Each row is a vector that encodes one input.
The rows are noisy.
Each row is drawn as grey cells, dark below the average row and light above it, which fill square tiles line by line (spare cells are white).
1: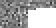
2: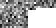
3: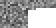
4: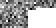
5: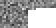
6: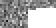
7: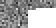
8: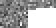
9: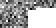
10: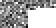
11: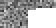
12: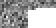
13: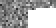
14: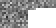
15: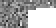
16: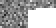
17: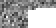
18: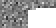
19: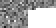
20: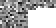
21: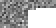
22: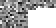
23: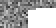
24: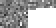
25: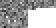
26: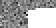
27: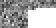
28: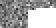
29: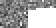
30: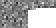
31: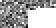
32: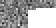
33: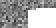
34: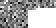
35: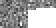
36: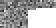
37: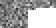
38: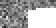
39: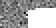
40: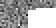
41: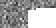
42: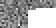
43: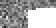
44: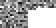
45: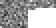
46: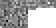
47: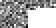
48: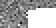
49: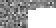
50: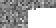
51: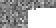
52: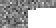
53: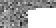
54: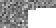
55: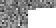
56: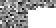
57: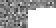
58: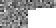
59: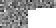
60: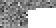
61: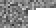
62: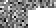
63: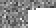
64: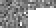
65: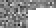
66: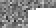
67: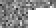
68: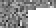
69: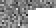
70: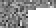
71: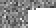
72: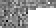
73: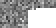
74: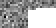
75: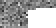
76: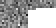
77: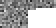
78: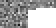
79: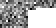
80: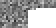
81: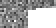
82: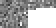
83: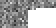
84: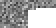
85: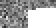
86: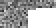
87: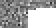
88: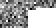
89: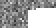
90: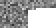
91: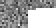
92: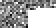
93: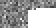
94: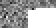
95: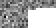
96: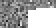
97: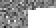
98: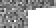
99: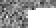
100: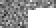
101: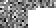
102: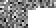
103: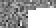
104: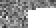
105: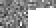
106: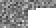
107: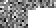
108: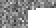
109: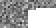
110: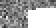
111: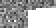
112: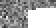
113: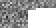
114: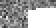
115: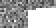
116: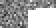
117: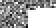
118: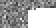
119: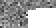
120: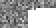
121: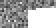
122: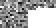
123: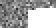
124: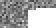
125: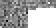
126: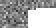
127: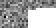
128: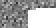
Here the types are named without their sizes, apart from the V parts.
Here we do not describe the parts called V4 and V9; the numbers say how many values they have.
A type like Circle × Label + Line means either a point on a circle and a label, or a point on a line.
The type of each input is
Bool × (Line + V9) + V4.
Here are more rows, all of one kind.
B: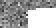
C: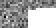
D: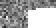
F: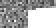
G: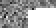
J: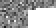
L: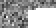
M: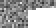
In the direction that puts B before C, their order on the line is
D, G, B, L, C, M, F, J.
